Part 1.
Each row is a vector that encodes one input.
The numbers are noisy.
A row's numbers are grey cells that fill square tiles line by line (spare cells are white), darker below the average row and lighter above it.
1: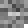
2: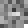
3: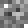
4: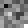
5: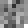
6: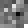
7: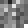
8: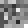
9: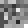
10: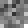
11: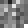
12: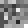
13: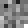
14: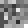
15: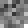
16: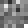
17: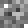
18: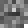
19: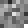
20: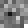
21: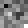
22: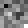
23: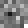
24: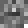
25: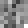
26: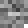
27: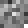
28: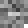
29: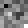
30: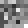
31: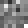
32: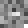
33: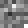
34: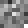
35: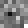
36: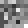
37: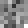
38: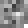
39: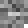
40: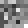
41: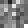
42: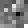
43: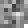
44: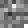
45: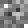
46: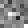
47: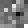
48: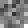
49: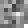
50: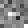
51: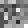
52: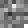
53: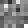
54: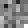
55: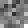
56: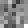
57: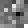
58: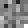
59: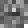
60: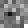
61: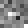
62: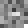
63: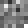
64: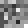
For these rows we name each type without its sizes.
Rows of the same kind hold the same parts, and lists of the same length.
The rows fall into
2 kinds.
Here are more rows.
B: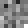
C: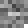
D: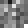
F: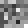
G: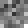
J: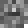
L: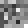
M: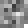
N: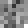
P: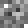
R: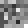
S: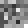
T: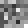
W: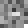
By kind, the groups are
B, C, D, G, J, M, N, P, W
F, L, R, S, T

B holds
four true/false values.
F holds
a fixed value.
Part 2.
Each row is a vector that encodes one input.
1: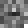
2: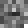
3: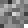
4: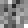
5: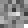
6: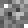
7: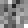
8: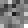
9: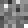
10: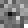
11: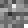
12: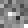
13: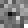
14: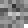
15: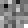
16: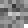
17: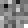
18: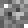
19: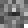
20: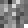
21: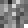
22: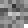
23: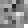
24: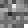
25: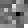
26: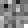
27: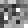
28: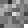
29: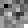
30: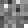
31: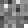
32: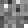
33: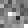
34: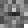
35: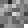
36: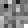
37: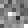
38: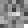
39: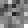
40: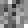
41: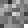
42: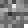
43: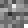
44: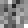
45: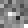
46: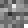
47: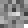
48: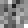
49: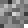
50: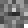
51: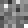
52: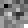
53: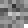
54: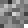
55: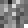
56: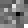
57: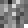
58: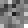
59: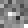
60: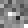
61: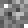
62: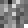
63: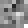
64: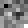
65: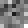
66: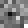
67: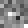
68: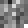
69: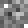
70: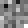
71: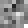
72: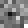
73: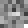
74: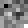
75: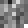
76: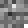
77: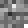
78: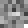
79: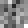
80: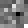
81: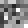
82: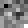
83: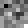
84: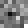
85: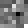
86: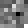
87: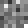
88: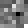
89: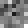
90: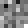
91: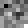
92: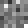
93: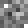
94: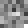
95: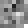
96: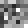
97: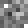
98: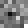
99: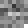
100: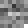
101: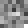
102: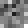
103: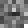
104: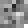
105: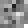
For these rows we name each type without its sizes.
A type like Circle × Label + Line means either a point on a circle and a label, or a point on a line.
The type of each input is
Bool × Bool × Bool × Bool + Unit.
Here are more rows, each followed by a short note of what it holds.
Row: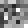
a fixed value
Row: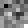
four true/false values
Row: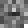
four true/false values
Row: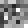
a fixed value
